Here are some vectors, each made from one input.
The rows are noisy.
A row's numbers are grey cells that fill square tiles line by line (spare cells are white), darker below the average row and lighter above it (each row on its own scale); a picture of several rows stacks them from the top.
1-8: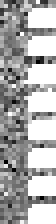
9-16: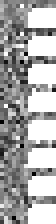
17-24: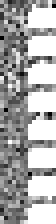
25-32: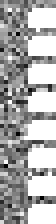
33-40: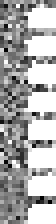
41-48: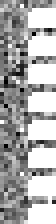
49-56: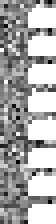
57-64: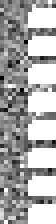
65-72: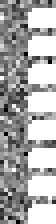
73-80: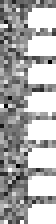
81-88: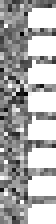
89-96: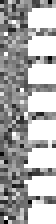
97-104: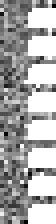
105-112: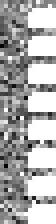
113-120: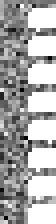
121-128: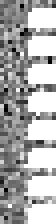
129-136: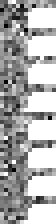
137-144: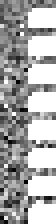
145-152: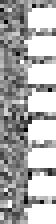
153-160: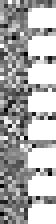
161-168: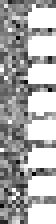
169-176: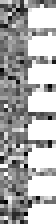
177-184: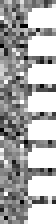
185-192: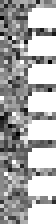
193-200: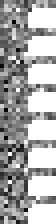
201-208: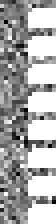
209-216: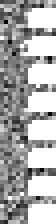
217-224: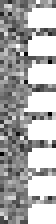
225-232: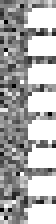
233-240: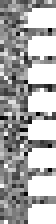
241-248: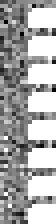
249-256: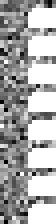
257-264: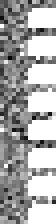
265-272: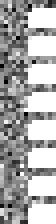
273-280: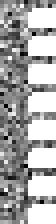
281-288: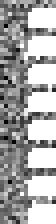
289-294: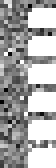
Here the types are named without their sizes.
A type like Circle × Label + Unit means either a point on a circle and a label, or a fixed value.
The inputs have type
(Bool × Bool × Bool + Line) × Line.
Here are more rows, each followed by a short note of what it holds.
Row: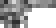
a point on a line and three true/false values
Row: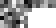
a point on a line and three true/false values
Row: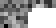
a point on each of two lines
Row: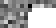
a point on each of two lines
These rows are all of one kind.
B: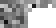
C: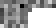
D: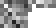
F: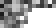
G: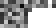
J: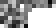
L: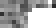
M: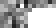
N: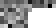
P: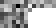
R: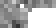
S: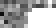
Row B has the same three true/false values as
C, G and P.
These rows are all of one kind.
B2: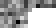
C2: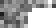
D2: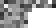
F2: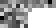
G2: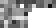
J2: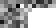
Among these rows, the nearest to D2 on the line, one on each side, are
B2 and G2.
